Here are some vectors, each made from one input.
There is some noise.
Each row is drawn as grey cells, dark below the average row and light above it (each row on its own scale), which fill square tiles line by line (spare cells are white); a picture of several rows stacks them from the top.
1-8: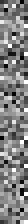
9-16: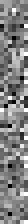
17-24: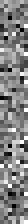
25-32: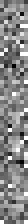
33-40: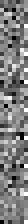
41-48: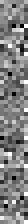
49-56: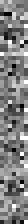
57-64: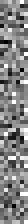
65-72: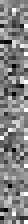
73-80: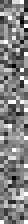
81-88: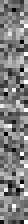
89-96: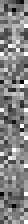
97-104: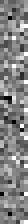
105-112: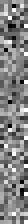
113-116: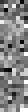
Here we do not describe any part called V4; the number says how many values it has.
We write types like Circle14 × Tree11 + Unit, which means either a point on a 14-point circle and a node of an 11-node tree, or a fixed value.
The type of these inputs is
List2(Label5 × V4).
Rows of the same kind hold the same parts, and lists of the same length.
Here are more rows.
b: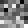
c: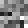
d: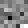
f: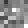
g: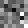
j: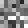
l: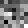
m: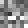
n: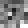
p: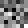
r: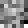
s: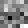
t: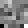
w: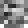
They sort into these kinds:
b
c, d, f, j, m, r, s, t, w
g, l, n, p

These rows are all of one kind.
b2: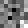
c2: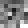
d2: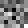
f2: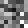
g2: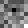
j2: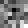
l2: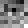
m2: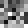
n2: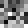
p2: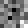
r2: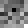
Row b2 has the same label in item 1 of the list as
f2 and p2.
